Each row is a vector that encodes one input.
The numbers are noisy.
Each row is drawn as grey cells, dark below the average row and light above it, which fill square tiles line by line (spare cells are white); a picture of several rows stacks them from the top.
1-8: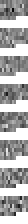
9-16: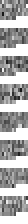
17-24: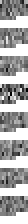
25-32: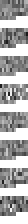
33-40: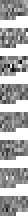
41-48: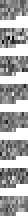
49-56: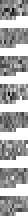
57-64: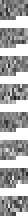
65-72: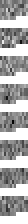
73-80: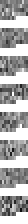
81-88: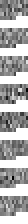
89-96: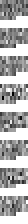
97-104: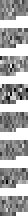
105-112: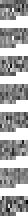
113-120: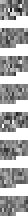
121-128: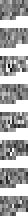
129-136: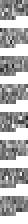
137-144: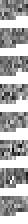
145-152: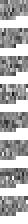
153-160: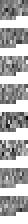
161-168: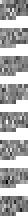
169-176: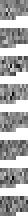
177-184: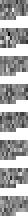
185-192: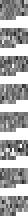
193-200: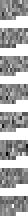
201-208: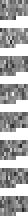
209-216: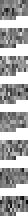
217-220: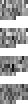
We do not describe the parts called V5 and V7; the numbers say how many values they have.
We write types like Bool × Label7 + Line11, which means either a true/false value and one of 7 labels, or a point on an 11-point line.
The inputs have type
(Bool × Bool × Bool × Bool + Label6 × V5) × Line6 + V7 × V7.
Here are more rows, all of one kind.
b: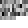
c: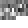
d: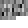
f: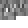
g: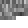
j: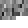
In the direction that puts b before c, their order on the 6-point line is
g, d, j, b, f, c.
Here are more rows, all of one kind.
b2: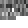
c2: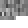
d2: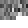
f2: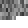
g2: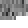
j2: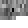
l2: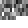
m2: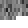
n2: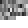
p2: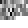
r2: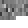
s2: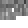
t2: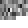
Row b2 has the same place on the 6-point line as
j2 and m2.
